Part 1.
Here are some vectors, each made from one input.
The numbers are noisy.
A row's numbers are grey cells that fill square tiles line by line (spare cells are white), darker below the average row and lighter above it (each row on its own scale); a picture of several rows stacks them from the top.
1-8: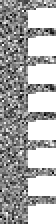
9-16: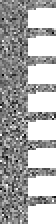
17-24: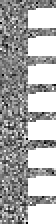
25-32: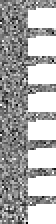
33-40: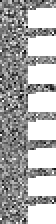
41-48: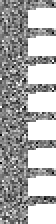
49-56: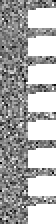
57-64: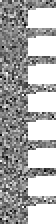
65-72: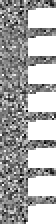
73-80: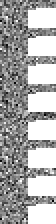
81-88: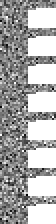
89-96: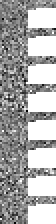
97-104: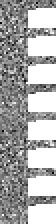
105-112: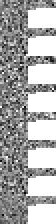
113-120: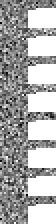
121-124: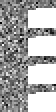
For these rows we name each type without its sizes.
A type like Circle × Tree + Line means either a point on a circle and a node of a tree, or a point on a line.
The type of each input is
Bool × Bool × Bool × Bool.
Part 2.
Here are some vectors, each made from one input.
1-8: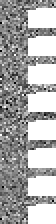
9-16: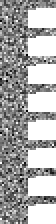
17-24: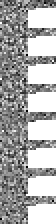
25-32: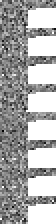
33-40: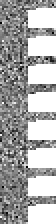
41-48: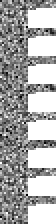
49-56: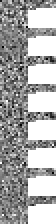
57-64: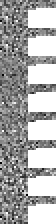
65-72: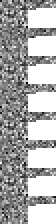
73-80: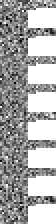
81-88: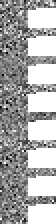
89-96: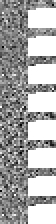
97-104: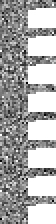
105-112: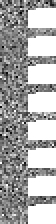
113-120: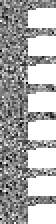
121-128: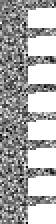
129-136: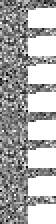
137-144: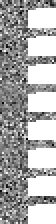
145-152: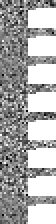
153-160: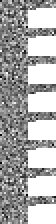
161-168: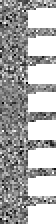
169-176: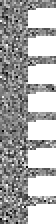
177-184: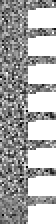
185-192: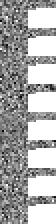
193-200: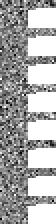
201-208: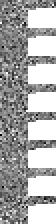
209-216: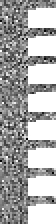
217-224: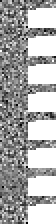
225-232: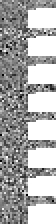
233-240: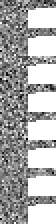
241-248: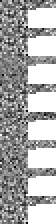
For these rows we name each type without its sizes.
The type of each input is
Bool × Bool × Bool × Bool.
